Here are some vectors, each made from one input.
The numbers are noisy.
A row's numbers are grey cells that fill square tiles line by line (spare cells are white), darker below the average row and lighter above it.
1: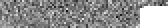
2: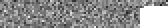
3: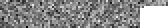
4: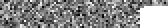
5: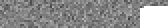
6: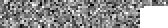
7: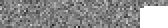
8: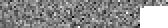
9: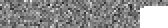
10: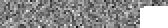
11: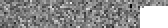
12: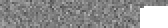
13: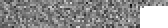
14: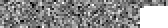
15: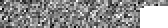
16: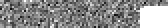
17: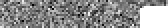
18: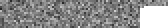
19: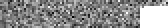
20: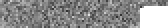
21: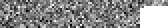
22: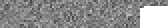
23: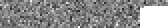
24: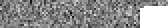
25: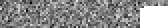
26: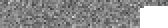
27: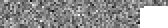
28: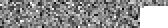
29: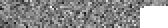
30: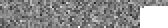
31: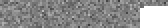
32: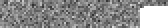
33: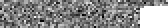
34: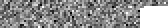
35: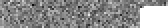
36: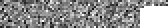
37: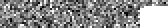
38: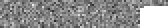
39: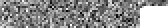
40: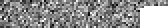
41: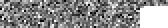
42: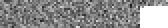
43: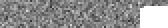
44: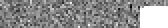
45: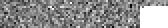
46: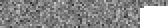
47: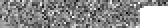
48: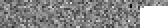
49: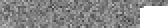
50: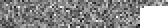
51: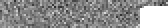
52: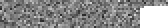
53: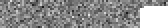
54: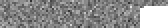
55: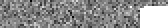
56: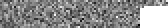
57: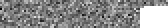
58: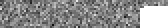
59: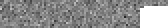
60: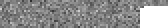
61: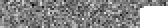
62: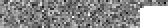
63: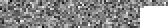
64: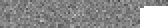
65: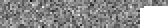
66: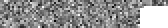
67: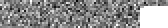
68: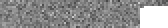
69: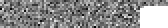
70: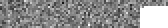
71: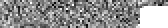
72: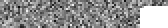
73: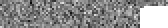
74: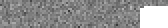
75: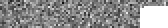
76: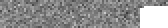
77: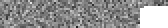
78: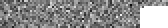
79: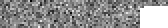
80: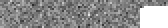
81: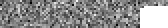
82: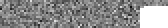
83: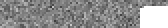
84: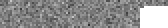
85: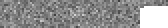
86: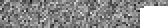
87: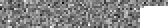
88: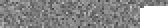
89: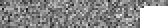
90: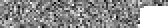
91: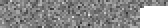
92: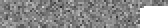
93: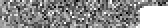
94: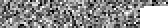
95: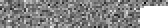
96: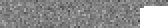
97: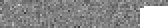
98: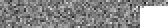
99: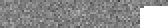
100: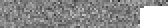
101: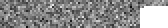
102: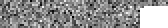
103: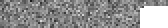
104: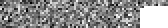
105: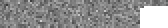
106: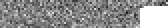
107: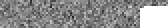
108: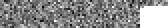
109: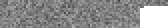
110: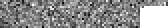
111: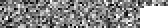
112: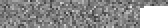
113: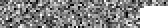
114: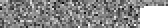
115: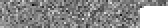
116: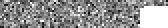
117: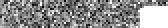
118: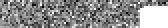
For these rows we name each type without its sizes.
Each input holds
either a label, or a point on a line.
